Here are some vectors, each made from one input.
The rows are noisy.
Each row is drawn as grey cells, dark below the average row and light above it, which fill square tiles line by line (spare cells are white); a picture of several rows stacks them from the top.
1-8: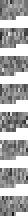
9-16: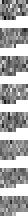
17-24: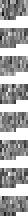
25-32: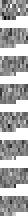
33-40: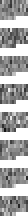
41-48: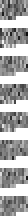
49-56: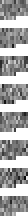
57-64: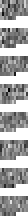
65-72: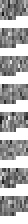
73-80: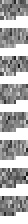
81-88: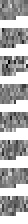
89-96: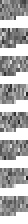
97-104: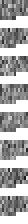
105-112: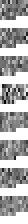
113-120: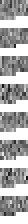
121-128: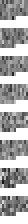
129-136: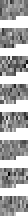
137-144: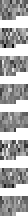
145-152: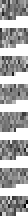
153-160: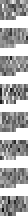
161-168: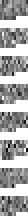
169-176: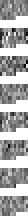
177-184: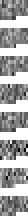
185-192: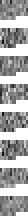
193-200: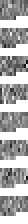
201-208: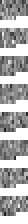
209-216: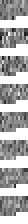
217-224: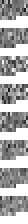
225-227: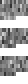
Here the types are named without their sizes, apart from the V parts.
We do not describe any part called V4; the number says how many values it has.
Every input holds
either a true/false value and a value of V4, or a list of points on a circle.
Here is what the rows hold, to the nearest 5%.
About 20% of them hold a true/false value and a value of V4. The rest are lists of points on a circle.
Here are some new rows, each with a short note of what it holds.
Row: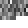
a true/false value and a value of V4
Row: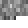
a list of three items
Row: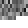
a true/false value and a value of V4
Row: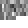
the empty list
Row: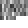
the empty list
